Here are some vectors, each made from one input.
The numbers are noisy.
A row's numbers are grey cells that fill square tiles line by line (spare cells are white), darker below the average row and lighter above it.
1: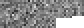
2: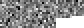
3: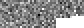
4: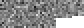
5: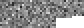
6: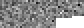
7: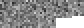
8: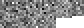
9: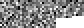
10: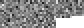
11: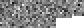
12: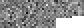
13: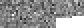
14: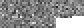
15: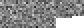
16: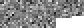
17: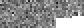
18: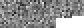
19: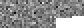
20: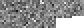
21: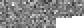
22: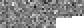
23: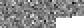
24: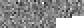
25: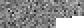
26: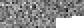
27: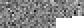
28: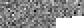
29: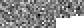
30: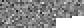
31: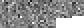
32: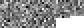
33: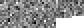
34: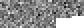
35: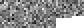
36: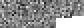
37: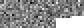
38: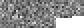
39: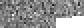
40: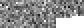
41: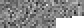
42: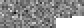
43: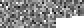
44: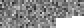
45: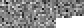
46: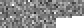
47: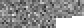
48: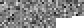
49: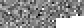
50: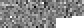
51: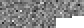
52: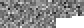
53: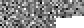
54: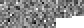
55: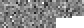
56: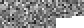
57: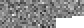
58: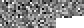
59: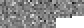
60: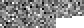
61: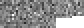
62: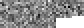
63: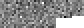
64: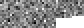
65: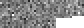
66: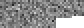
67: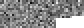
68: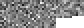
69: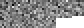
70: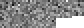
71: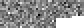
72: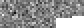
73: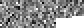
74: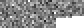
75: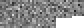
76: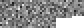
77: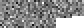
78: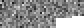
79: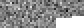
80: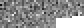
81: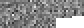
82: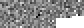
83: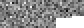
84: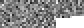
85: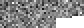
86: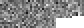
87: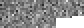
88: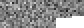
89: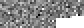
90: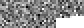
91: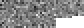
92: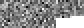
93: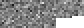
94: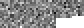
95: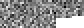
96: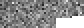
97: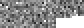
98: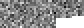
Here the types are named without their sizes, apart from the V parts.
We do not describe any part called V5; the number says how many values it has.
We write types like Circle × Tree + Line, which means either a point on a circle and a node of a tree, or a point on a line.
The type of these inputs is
Bool × Circle + Label × (Line + V5).
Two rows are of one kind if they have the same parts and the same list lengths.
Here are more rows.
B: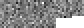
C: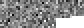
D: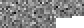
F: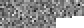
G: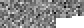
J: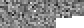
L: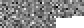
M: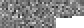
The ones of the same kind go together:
B, D, J, L, M
C, G
F

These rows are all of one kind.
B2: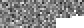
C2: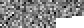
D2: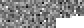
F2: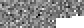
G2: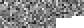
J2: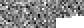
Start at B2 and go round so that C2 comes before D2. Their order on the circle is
B2, F2, C2, G2, J2, D2.
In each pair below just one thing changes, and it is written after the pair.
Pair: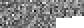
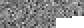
the value of V5
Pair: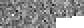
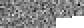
the value of V5
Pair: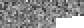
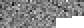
the value of V5
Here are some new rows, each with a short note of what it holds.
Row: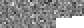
a label and a point on a line
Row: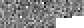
a label and a point on a line
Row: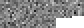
a label and a value of V5
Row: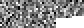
a point on a circle and a true/false value
